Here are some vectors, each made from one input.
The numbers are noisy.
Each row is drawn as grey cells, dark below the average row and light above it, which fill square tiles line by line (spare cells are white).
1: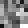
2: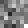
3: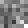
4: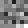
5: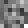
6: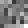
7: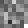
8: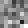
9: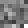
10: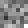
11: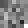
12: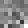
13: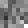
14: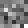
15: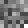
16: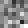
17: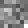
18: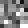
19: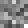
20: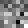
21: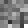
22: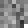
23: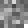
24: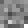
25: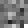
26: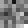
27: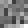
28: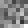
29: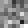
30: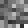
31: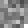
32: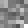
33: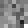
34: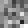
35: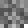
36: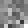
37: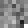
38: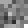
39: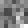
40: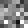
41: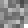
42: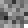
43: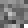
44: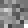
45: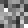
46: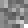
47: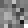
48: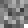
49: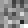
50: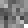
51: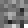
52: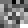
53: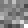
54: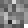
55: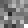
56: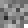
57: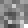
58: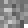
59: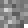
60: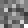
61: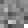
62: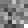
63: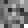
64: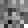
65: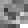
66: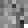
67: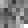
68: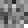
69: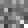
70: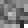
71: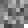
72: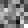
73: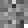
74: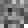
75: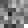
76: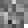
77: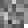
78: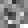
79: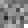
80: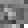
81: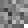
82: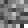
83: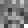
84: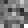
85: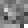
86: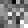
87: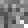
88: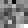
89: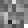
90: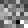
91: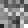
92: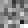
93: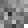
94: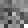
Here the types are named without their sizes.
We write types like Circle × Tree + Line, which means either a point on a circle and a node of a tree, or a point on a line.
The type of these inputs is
(Bool × Bool × Bool × Bool + Line) × Line.
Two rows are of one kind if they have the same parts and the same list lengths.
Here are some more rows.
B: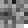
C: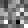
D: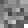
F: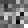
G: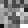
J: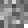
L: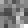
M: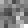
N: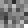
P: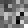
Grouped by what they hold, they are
B, D, J, L, M, N
C, F, G, P

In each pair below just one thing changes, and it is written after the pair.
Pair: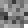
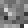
the place on the line
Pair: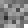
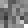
one of the four true/false values
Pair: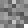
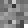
one of the four true/false values
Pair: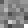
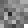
the place on the line
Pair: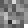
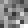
the place on the line
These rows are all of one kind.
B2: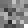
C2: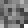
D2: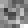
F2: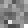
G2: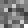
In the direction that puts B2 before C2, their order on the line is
B2, C2, G2, F2, D2.
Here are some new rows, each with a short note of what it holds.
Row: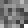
a point on a line and four true/false values
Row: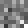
a point on a line and four true/false values
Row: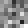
a point on a line and four true/false values
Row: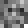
a point on a line and four true/false values
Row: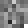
a point on a line and four true/false values
